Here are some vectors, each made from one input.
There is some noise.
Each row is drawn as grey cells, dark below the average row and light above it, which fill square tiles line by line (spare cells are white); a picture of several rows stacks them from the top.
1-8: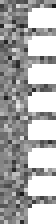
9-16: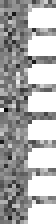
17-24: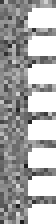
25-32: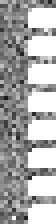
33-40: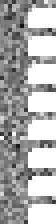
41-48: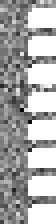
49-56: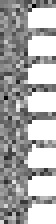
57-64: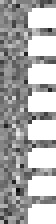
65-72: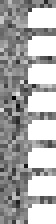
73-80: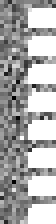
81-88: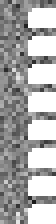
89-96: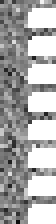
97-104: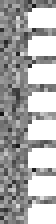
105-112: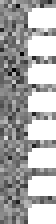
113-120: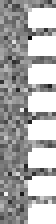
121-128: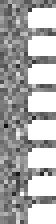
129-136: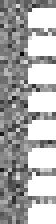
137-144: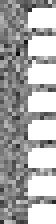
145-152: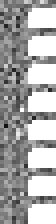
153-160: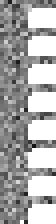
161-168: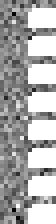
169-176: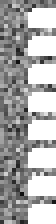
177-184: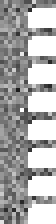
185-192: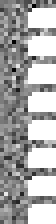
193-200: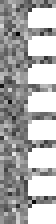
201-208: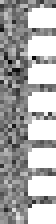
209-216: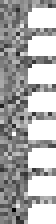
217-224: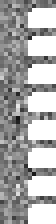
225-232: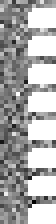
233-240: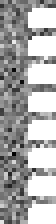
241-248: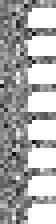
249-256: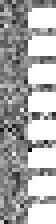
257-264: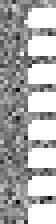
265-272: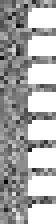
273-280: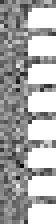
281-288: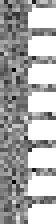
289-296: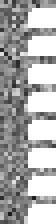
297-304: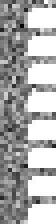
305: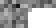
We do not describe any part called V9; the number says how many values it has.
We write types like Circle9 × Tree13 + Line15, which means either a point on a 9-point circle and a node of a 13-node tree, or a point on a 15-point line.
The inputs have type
Bool × Line11 + Label11 × (Label11 × V9 + Unit).
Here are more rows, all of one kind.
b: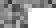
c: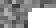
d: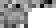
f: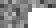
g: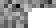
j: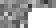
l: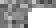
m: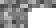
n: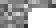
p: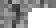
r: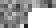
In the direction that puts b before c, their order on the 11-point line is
n, b, g, m, d, l, j, c, r, f, p.
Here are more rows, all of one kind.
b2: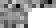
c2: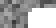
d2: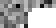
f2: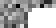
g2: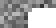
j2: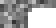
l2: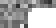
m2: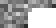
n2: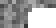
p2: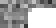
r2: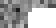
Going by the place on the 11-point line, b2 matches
l2 and p2.
